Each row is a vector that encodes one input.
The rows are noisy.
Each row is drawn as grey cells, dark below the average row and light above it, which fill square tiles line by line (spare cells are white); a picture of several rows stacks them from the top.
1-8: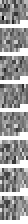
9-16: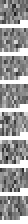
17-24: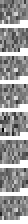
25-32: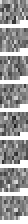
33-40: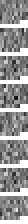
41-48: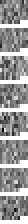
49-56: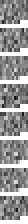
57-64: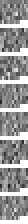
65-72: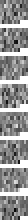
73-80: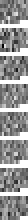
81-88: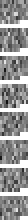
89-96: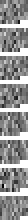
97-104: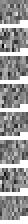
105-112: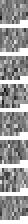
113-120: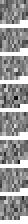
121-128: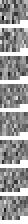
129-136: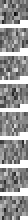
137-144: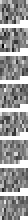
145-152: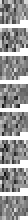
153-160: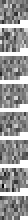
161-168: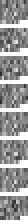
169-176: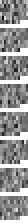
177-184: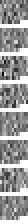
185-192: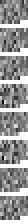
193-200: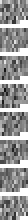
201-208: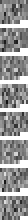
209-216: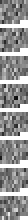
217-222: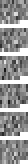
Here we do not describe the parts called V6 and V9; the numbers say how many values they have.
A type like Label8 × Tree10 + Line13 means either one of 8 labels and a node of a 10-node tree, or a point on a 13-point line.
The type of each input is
Bool × List2(Line7) + Line5 + V6 × V9.
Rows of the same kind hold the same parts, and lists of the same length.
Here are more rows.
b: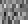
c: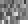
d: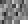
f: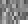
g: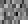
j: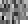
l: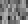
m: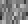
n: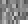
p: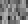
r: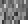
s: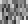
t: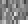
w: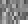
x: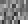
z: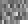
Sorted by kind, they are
b, d, g, r, x
c, m, z
f, n, t, w
j, s
l, p

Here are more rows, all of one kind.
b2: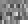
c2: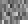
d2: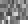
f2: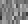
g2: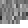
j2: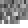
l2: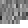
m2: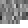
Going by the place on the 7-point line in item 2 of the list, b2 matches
d2 and m2.
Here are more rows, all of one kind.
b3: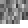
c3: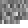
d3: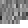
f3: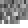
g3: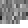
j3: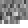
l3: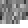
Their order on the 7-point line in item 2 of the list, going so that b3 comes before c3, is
b3, j3, l3, g3, c3, f3, d3.
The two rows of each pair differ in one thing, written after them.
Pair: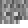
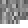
the true/false value
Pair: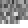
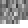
the true/false value
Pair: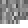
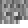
the true/false value
